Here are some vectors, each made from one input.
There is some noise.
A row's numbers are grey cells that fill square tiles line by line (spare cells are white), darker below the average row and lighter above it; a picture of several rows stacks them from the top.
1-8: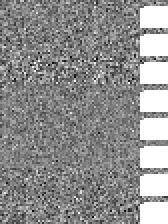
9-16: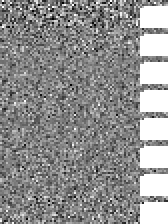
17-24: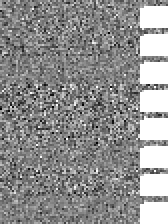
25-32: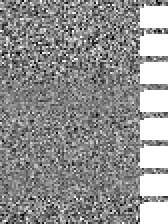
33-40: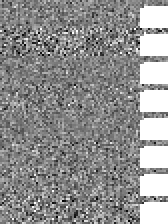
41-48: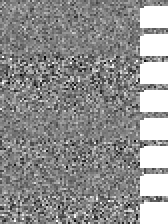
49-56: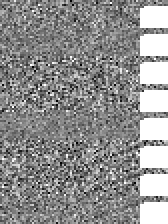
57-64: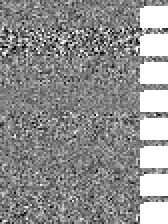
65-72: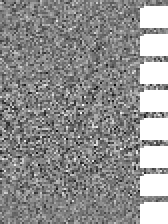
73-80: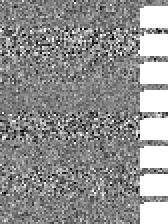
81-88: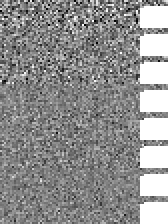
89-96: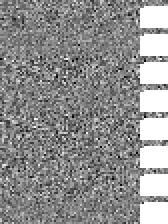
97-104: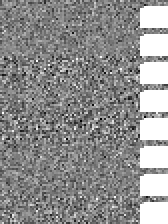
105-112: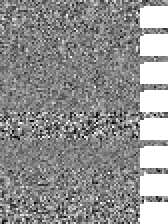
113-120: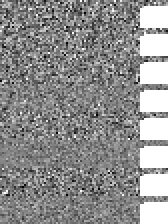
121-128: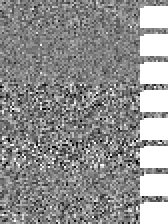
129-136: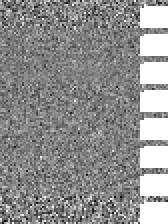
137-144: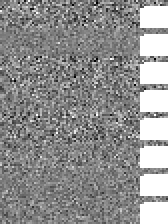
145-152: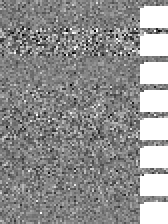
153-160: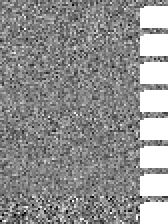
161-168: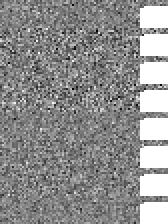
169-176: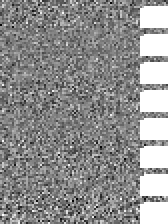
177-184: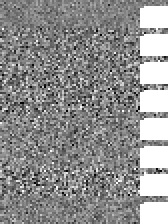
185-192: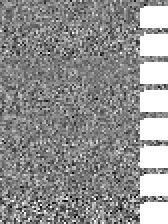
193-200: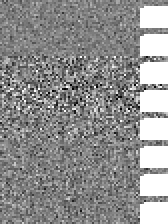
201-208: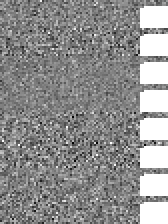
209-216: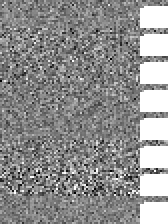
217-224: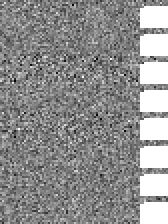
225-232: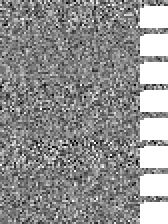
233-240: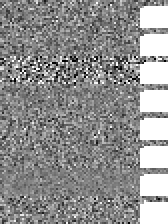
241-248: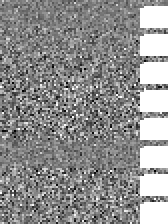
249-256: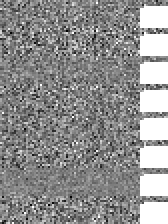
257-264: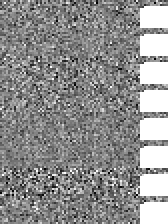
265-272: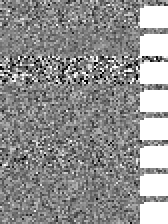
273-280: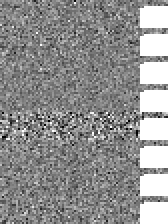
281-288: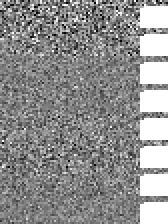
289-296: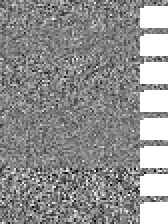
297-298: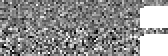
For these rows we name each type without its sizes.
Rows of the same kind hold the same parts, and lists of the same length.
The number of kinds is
3.
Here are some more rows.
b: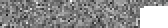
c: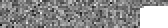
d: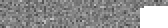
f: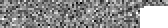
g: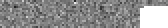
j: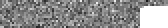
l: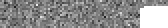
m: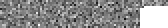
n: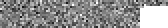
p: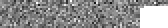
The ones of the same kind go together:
b, c, d, f, p
g, l, m
j, n

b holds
a label and three true/false values.
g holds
a point on a circle.
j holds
a node of a tree and three true/false values.
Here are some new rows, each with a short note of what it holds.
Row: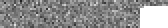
a node of a tree and three true/false values
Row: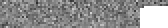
a label and three true/false values
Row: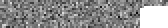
a point on a circle
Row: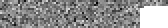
a point on a circle
